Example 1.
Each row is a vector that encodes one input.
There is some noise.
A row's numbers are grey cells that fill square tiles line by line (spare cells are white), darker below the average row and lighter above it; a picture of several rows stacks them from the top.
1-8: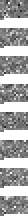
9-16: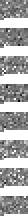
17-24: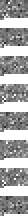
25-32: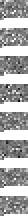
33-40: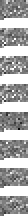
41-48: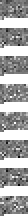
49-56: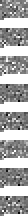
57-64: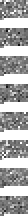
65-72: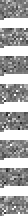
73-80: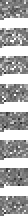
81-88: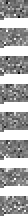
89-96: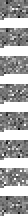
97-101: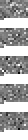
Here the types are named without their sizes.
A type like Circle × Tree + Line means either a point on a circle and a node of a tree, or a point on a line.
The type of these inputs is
Line.
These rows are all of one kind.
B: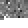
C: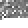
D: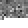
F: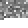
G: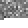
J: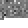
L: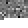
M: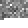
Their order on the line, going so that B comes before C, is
B, L, D, J, M, G, F, C.
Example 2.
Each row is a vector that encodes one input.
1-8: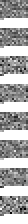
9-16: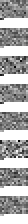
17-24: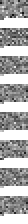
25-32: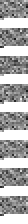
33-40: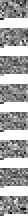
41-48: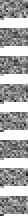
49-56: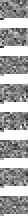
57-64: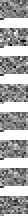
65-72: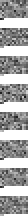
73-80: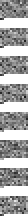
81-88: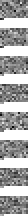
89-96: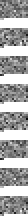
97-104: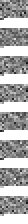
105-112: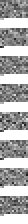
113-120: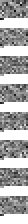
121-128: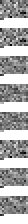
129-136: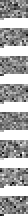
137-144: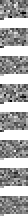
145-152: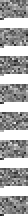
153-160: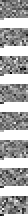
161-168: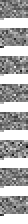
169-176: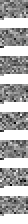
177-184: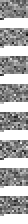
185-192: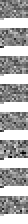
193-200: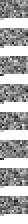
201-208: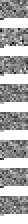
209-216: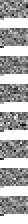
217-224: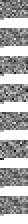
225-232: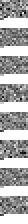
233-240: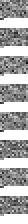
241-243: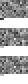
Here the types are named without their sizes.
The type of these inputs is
Line.
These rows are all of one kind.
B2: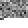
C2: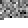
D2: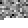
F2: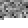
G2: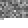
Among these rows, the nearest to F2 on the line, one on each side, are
D2 and G2.
